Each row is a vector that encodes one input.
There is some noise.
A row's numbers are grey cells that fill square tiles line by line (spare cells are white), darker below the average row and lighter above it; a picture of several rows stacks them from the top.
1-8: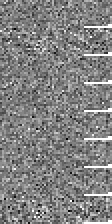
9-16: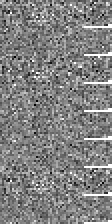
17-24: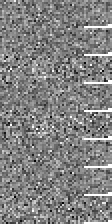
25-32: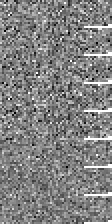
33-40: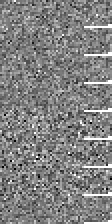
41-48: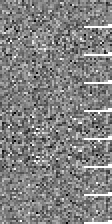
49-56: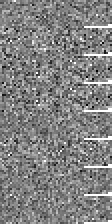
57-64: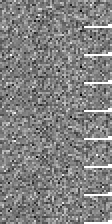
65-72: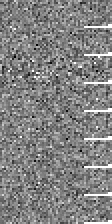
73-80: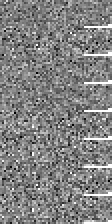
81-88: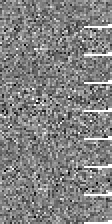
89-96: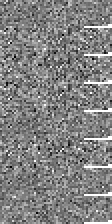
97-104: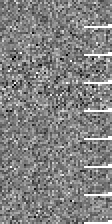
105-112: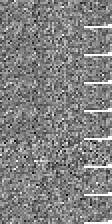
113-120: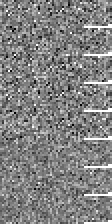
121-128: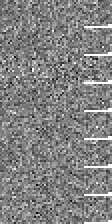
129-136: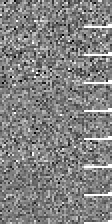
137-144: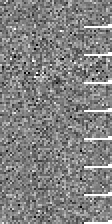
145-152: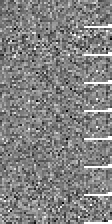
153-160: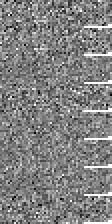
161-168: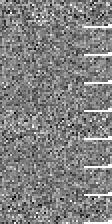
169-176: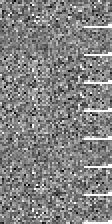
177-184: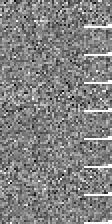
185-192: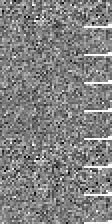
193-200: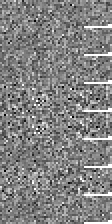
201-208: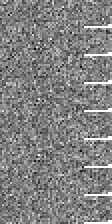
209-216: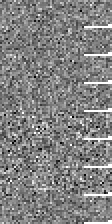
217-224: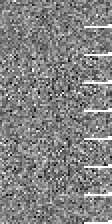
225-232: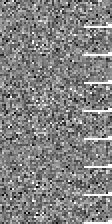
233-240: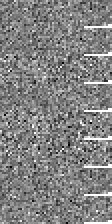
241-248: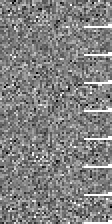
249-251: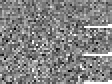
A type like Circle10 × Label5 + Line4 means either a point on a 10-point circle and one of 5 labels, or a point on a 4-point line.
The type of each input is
Bool × (Label10 + Line6 + Line10).
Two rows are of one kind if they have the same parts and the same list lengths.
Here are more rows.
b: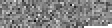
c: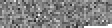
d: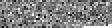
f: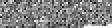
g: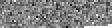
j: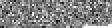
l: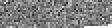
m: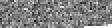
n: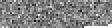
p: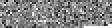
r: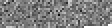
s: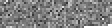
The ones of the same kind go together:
b, c, l, n, r, s
d, f, j, p
g, m

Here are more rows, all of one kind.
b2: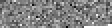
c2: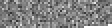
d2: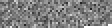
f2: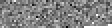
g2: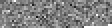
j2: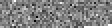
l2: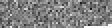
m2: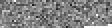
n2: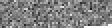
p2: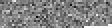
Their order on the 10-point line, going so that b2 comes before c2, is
j2, n2, l2, d2, p2, g2, m2, f2, b2, c2.
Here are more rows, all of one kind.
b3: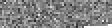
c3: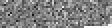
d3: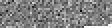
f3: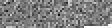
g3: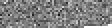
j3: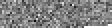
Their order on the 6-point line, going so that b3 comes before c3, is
d3, f3, b3, g3, j3, c3.
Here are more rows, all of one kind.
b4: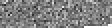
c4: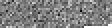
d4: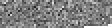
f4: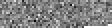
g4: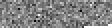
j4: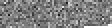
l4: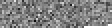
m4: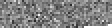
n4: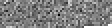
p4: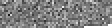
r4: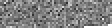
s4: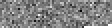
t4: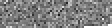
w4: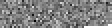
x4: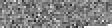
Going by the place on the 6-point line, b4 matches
d4, f4, l4 and p4.
